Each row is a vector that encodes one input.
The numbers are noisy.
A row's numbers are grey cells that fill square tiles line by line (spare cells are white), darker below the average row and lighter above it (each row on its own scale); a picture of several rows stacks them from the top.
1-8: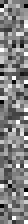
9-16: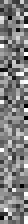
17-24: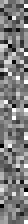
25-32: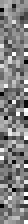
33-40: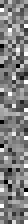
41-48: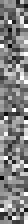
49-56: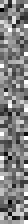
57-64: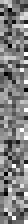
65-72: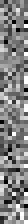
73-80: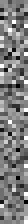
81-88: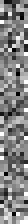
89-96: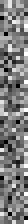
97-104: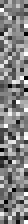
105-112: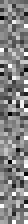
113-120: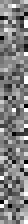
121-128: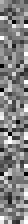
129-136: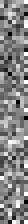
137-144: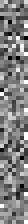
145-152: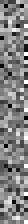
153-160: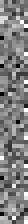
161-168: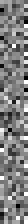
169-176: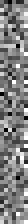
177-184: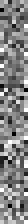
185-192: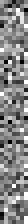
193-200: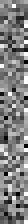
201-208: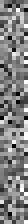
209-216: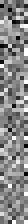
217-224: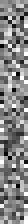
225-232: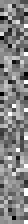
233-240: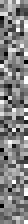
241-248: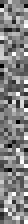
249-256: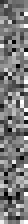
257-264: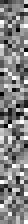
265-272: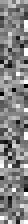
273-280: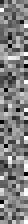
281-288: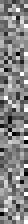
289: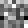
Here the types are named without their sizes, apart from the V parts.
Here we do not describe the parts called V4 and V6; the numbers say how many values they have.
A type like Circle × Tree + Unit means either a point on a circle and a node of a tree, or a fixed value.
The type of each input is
Bool × (Circle + V4) × Line + V6.
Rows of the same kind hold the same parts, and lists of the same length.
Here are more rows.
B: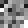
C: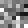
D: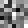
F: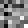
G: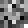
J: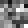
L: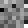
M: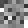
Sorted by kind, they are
B, C, J, M
D, G, L
F

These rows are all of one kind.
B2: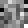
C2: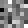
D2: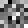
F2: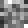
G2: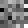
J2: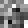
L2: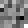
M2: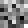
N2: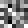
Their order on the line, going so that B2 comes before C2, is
M2, F2, G2, L2, B2, J2, D2, C2, N2.
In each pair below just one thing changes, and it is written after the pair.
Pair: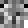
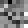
the true/false value
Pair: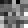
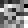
the place on the line
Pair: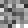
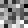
the place on the line
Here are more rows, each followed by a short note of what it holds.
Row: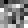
a point on a line, a true/false value and a value of V4
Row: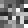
a value of V6
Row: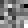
a point on a line, a true/false value and a value of V4
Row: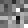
a value of V6
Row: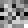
a point on a circle, a point on a line and a true/false value
